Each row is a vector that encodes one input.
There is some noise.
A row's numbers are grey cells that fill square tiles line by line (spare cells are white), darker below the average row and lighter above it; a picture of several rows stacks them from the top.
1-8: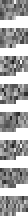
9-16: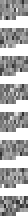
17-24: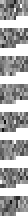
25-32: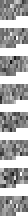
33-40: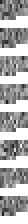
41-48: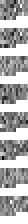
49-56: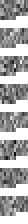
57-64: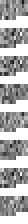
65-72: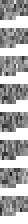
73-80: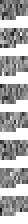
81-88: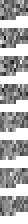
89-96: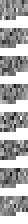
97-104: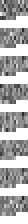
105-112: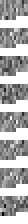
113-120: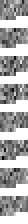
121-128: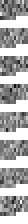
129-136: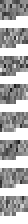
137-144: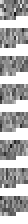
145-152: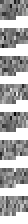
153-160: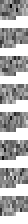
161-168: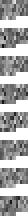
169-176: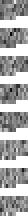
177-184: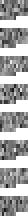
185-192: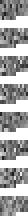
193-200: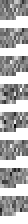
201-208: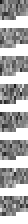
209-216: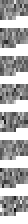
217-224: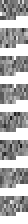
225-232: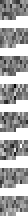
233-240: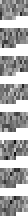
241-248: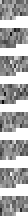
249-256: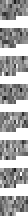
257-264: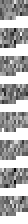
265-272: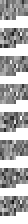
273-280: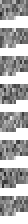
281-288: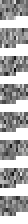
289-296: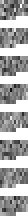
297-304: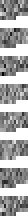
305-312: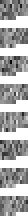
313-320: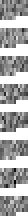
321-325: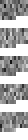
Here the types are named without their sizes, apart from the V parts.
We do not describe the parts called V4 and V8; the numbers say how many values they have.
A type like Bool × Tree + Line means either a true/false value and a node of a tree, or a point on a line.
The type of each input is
(Bool × Circle + V8) × V4.
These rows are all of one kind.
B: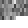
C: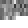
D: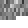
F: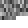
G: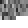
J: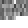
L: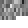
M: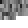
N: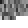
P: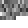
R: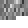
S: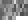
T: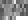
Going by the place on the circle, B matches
D, L and R.
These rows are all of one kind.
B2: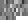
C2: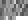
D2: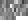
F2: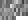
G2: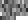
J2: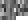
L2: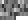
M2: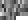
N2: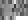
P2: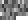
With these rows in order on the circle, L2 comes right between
C2 and P2.
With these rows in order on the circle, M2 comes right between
C2 and J2.
